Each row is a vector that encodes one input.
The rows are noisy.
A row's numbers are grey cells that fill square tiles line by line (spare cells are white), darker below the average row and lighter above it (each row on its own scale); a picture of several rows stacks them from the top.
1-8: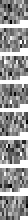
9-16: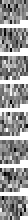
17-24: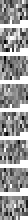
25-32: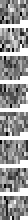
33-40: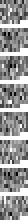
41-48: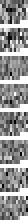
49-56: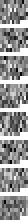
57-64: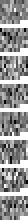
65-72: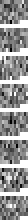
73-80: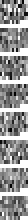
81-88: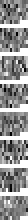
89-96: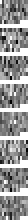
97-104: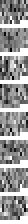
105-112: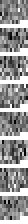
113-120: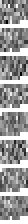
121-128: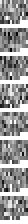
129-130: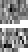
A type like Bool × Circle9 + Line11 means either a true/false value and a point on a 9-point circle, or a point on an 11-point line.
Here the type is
Bool × (Label8 + Line6).
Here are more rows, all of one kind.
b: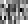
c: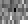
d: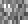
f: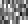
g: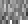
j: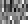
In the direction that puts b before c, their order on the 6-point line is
j, b, c, f, g, d.
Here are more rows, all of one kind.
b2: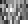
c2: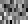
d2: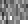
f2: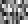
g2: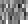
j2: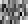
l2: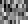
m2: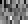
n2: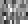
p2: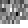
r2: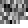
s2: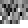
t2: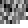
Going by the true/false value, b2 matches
d2, f2, n2 and p2.
